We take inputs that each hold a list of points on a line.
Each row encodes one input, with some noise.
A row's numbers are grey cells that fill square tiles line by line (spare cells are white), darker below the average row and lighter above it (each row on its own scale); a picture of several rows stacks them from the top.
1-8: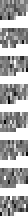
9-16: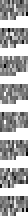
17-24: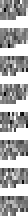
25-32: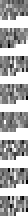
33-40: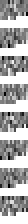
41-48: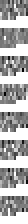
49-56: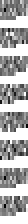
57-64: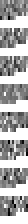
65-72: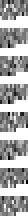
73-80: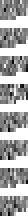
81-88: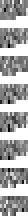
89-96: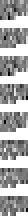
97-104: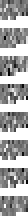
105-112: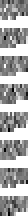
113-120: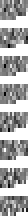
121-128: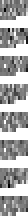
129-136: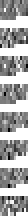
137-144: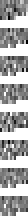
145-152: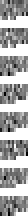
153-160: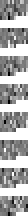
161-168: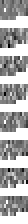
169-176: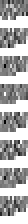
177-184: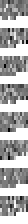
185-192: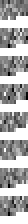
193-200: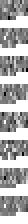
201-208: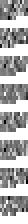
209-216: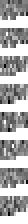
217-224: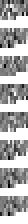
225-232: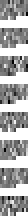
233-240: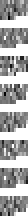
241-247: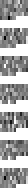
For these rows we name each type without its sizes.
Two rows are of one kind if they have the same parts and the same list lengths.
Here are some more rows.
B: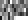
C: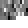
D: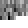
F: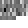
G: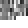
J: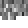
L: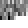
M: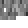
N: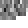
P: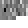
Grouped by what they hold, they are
B
C, G, J, M
D, F, L, N, P

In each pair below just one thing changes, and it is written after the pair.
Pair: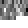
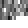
the place on the line in item 2 of the list
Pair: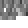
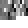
the place on the line in item 1 of the list
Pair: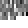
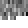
the place on the line in item 1 of the list
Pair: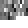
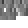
the place on the line in item 1 of the list
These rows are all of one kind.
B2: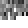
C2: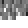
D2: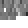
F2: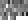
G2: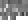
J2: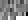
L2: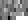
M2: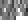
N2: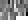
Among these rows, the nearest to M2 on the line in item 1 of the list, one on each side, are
D2 and L2.
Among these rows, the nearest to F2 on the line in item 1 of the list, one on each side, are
B2 and G2.
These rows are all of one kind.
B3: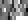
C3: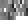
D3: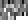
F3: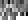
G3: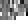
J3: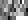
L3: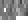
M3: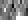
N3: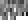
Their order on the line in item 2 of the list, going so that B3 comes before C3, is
G3, D3, B3, N3, J3, M3, L3, C3, F3.
